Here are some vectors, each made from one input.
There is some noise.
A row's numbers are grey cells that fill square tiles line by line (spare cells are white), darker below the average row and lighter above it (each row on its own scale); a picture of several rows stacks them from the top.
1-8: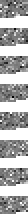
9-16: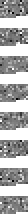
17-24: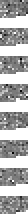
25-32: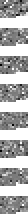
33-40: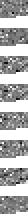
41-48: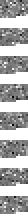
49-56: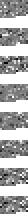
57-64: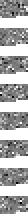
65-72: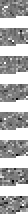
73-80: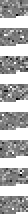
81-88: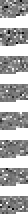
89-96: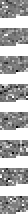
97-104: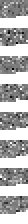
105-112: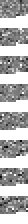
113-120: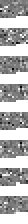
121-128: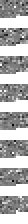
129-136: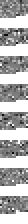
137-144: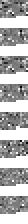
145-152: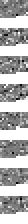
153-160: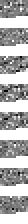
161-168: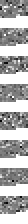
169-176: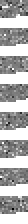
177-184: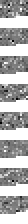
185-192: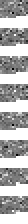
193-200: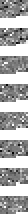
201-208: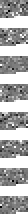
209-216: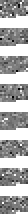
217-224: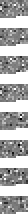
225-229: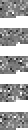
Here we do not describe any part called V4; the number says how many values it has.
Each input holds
one of 5 labels and three true/false values, together with a list of up to two values of V4.
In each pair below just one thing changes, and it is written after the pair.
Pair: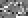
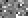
the value of V4 in item 1 of the list
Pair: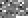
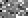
one of the three true/false values
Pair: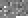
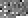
one of the three true/false values
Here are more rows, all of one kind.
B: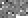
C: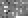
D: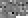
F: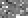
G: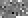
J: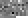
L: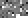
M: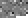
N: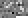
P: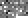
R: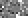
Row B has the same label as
C, F, P and R.
